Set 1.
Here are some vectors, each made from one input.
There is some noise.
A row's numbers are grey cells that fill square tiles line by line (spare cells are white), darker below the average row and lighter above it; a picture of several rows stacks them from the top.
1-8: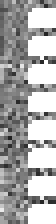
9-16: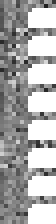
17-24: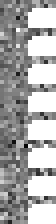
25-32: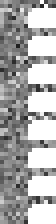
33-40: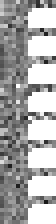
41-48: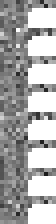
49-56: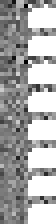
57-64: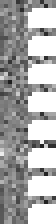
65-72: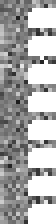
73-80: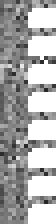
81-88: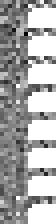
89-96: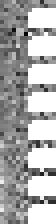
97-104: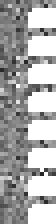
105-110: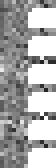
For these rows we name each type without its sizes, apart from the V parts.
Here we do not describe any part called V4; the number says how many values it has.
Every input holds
either a label and a value of V4, or a point on a line.
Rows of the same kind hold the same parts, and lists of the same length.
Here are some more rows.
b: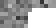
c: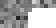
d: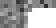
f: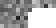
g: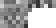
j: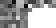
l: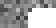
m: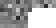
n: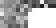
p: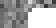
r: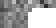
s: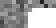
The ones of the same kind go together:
b, c, d, f, l, m, p, r, s
g, j, n

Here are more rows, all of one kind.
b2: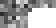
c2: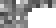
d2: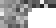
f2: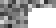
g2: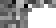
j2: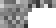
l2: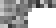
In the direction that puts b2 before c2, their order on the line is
f2, g2, b2, c2, j2, l2, d2.
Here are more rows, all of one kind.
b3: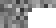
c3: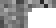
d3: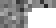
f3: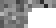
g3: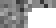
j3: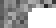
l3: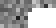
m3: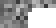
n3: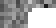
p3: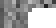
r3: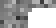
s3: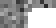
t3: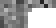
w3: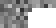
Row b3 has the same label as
d3, g3, s3 and w3.
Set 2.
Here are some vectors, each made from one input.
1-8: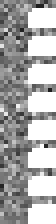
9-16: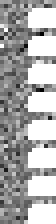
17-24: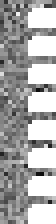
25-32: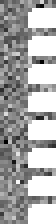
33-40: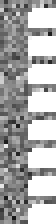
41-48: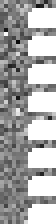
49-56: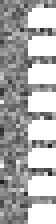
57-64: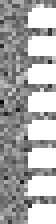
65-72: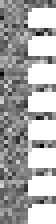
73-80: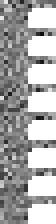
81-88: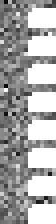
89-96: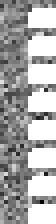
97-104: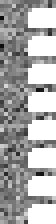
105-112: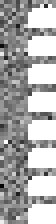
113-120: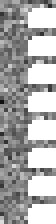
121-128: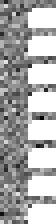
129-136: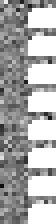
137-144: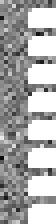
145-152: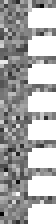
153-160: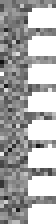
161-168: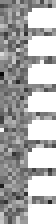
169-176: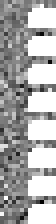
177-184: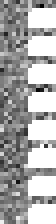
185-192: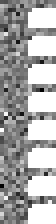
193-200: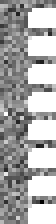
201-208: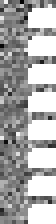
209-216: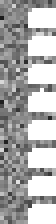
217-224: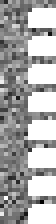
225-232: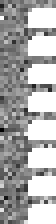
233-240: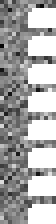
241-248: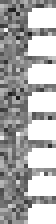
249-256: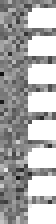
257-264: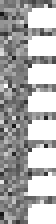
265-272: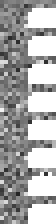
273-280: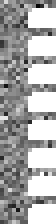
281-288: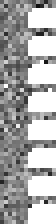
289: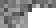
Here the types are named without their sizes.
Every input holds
a node of a tree, together with a list of points on a circle.
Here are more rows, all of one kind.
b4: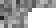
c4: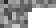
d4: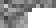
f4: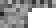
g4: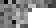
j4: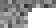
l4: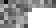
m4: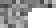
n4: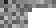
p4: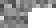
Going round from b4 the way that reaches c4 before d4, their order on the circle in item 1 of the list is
b4, j4, c4, n4, m4, f4, l4, g4, d4, p4.
